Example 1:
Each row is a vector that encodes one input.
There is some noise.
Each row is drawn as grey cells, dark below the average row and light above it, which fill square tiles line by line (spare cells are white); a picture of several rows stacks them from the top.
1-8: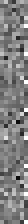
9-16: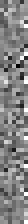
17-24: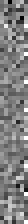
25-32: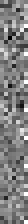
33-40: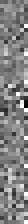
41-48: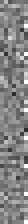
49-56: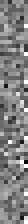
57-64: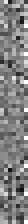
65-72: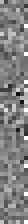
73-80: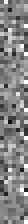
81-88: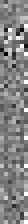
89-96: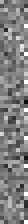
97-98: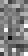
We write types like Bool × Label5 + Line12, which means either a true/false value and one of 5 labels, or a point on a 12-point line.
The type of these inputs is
Bool × Label10.
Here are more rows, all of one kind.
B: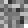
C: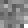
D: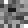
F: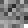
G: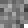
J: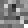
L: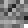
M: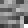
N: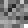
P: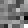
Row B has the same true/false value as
C and G.
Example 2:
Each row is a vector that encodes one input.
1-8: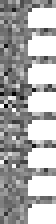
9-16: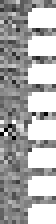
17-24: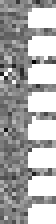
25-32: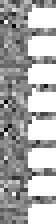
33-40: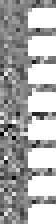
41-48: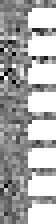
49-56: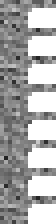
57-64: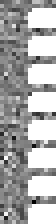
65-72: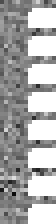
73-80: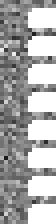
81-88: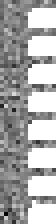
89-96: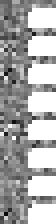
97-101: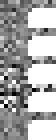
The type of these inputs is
Line4 × Line5 + Line6.
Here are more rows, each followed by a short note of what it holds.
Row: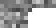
a point on a 4-point line and a point on a 5-point line
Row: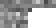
a point on a 4-point line and a point on a 5-point line
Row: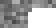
a point on a 4-point line and a point on a 5-point line
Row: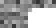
a point on a 6-point line
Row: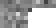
a point on a 4-point line and a point on a 5-point line
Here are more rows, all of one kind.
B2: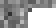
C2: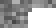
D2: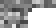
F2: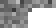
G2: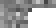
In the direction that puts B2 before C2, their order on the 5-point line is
B2, G2, D2, F2, C2.
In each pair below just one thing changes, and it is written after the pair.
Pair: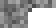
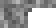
the place on the 4-point line
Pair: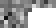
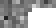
the place on the 5-point line
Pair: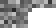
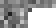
the place on the 5-point line
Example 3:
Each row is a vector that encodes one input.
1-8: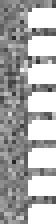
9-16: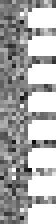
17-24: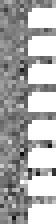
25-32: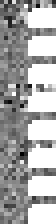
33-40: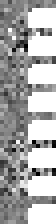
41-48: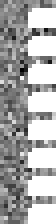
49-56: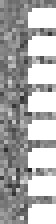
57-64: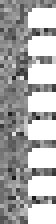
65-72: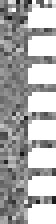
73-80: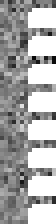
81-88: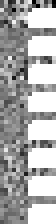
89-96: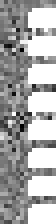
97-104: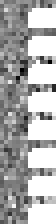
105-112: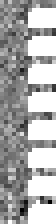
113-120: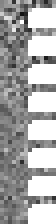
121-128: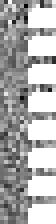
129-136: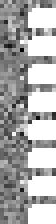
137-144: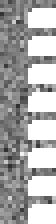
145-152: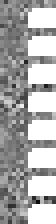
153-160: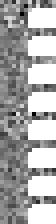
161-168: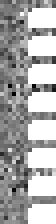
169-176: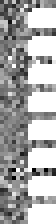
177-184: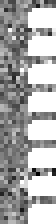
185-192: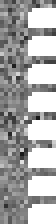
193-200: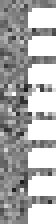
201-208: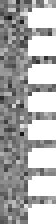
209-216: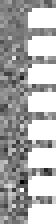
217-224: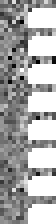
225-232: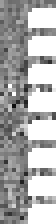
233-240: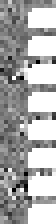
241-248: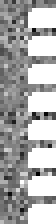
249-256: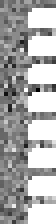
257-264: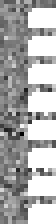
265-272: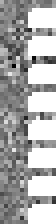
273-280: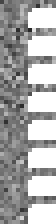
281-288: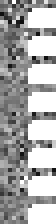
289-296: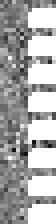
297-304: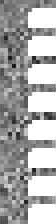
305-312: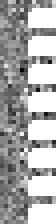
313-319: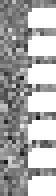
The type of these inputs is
Circle11 + Label8.
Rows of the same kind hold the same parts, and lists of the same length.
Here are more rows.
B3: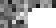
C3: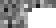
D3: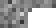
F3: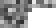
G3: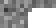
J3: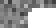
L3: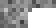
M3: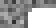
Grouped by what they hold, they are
B3, D3, F3, L3
C3, G3, J3, M3

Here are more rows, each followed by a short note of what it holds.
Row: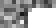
one of 8 labels
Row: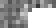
one of 8 labels
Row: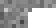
a point on an 11-point circle
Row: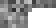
a point on an 11-point circle
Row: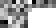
a point on an 11-point circle
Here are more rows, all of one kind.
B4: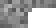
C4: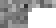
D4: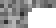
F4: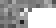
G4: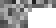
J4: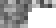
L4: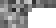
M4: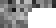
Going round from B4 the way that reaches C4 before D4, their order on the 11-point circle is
B4, M4, L4, J4, C4, D4, G4, F4.
